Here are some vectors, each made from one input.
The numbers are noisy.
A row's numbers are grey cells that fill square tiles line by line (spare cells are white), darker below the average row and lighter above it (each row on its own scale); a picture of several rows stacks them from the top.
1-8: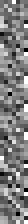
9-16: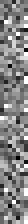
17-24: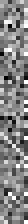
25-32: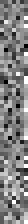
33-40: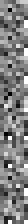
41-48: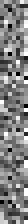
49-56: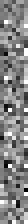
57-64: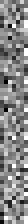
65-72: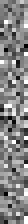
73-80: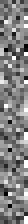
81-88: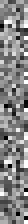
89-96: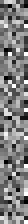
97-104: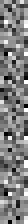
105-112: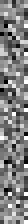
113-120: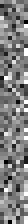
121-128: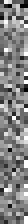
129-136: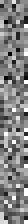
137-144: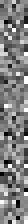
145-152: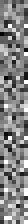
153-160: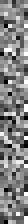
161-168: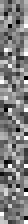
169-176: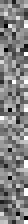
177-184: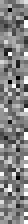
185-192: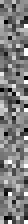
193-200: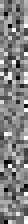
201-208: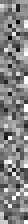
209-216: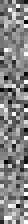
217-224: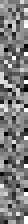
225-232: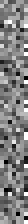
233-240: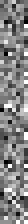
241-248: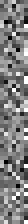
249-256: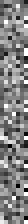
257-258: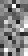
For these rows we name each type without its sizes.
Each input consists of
a point on a line, together with either a fixed value, or three true/false values.
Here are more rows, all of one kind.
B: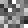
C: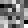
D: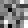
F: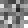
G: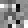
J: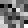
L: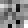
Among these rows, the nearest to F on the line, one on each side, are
C and G.
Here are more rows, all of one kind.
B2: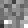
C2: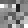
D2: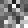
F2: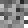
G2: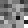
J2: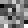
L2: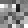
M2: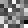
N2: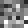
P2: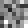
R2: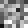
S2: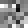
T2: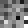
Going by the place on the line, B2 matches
C2, D2, L2 and S2.
